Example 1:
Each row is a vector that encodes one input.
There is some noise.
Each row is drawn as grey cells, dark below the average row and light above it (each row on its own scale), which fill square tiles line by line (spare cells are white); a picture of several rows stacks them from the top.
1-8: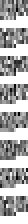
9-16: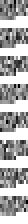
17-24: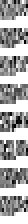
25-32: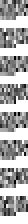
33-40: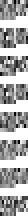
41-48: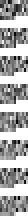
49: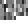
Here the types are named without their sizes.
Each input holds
a list of points on a line.
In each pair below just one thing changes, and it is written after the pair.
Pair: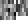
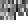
the place on the line in item 2 of the list
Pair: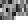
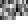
the place on the line in item 1 of the list
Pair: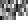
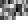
the place on the line in item 2 of the list
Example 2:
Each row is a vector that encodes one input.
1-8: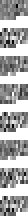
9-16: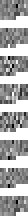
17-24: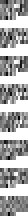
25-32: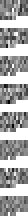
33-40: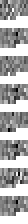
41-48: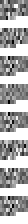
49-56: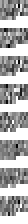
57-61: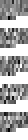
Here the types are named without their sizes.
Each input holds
either a point on a line, or four true/false values.
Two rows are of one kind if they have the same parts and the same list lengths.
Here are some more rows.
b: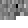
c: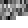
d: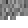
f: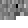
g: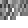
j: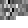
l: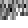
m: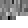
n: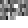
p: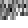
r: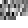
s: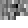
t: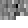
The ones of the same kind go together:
b, f, s, t
c, d, g, j, l, m, n, p, r

